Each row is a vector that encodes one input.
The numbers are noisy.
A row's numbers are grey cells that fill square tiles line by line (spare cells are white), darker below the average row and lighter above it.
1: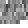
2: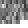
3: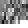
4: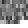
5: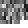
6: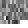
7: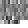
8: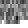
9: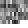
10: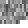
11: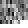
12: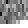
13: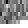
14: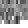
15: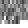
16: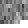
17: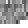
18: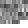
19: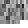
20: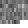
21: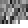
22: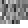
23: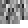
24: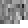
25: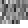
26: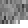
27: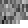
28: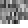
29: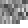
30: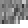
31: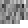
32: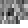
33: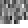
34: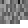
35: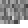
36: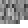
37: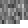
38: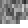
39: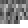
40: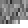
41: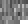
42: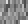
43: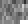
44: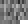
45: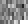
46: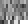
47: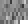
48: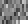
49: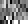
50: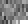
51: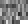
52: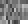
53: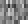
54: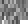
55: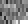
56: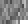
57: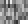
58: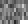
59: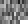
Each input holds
either a point on a 6-point circle, or a point on a 4-point line.
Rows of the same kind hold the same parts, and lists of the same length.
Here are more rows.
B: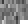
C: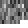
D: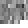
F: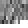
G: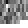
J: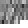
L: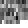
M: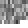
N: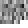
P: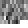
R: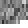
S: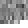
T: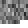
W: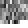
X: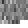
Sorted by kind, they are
B, C, L, M, P, T, W, X
D, F, G, J, N, R, S

